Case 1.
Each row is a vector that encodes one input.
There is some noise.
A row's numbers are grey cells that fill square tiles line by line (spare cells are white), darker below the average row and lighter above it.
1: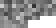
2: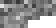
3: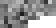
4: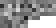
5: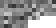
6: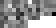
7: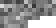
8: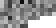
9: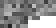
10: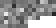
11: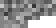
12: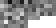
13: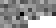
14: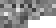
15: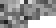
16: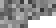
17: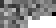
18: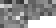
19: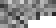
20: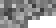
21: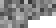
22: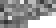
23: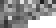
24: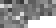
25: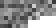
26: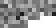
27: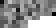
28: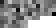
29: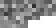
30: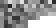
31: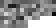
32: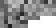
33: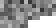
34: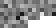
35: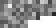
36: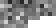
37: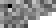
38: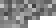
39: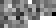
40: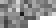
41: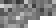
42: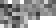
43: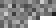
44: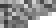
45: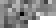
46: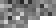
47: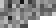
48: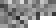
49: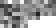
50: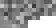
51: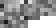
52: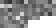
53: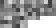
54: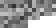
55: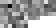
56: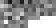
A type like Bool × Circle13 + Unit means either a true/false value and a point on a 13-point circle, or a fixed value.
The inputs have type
(Bool × Bool × Bool + Unit) × Line8.
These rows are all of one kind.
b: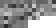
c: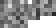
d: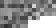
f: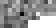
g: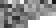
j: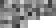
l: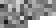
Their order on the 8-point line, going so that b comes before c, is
b, d, j, c, g, l, f.
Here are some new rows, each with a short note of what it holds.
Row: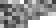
a point on an 8-point line and three true/false values
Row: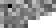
a point on an 8-point line and three true/false values
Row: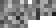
a point on an 8-point line and three true/false values
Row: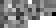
a point on an 8-point line and three true/false values
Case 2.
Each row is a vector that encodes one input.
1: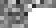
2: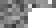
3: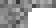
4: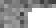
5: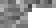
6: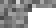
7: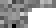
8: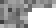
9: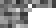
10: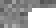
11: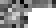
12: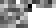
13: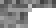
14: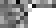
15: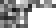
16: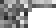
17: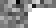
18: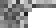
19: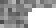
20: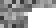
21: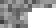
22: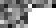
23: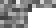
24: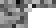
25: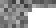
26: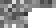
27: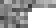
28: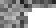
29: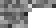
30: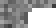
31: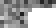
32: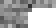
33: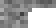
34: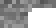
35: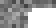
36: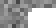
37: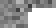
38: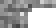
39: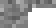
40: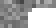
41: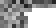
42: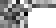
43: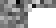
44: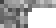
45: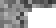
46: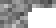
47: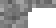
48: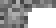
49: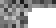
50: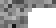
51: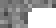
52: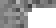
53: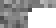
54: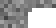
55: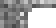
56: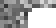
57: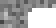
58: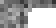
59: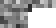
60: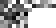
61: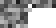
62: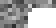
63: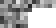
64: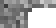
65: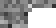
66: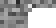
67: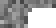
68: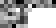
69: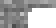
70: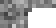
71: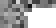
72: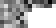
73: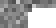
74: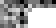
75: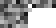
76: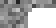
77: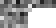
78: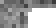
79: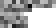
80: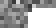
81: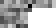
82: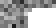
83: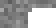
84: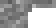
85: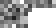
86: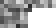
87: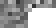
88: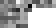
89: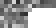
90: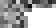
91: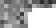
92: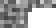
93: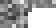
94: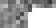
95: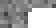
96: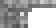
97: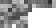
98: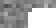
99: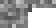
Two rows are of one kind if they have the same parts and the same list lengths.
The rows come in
2 kinds.
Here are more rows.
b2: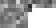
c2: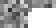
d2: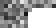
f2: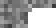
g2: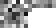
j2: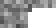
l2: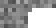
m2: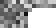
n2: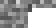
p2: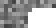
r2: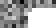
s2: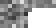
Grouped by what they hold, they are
b2, d2, f2, l2, n2, p2, s2
c2, g2, j2, m2, r2

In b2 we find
three true/false values.
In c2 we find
a point on a 13-point line.
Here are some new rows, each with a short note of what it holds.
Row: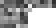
three true/false values
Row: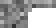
a point on a 13-point line
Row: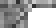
a point on a 13-point line
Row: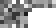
a point on a 13-point line
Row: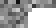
a point on a 13-point line
